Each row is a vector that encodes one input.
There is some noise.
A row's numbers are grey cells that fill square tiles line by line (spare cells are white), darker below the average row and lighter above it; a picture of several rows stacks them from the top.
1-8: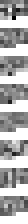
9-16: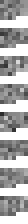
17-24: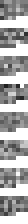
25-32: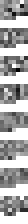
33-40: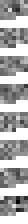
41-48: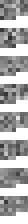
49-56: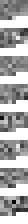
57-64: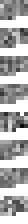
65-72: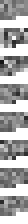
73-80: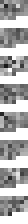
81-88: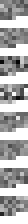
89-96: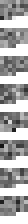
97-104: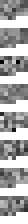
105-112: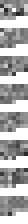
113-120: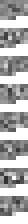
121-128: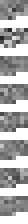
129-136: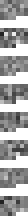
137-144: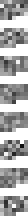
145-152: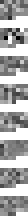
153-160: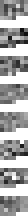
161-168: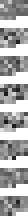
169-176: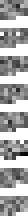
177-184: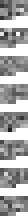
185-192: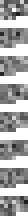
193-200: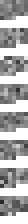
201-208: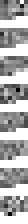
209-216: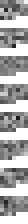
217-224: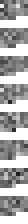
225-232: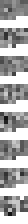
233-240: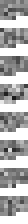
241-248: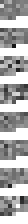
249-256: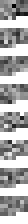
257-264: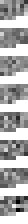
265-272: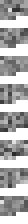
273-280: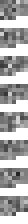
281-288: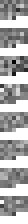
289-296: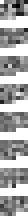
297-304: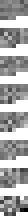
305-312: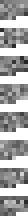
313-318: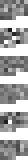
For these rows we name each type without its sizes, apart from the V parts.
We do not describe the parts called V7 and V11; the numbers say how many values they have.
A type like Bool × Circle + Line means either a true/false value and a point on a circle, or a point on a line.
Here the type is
(Bool × Bool × Bool × Bool + V7) × V11 + Label.
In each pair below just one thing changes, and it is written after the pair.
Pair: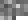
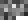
one of the four true/false values
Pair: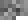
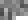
the value of V11
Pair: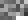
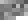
the value of V11
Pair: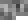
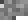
one of the four true/false values
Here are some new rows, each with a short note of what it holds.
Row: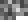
four true/false values and a value of V11
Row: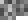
a value of V7 and a value of V11
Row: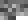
a value of V7 and a value of V11
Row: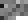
a value of V7 and a value of V11
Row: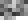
a label
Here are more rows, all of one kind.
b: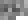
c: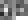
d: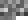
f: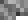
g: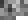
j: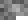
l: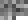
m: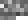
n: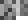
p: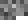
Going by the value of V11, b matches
d, m and p.
